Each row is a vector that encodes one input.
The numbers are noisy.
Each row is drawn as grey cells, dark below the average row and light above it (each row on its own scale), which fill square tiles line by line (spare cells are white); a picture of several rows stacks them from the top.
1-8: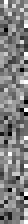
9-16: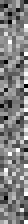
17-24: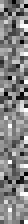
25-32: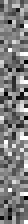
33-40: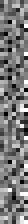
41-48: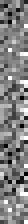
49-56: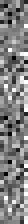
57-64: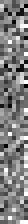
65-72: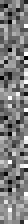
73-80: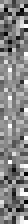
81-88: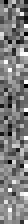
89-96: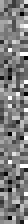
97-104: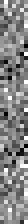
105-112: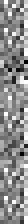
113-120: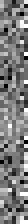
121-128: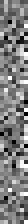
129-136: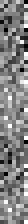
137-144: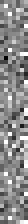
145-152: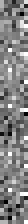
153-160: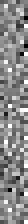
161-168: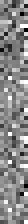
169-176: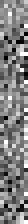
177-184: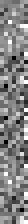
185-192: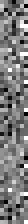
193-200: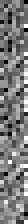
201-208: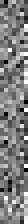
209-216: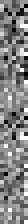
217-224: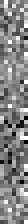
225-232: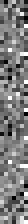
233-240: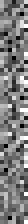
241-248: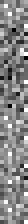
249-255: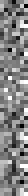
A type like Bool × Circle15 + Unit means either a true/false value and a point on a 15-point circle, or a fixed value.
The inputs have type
Bool × Bool × Bool × Bool + Line13.
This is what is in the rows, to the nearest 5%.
About 35% of them hold a point on a 13-point line. The rest hold four true/false values.
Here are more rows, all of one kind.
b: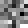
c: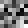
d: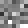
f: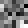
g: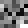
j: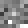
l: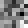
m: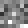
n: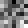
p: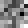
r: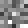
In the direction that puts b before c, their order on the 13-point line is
m, j, d, r, b, p, l, n, f, g, c.
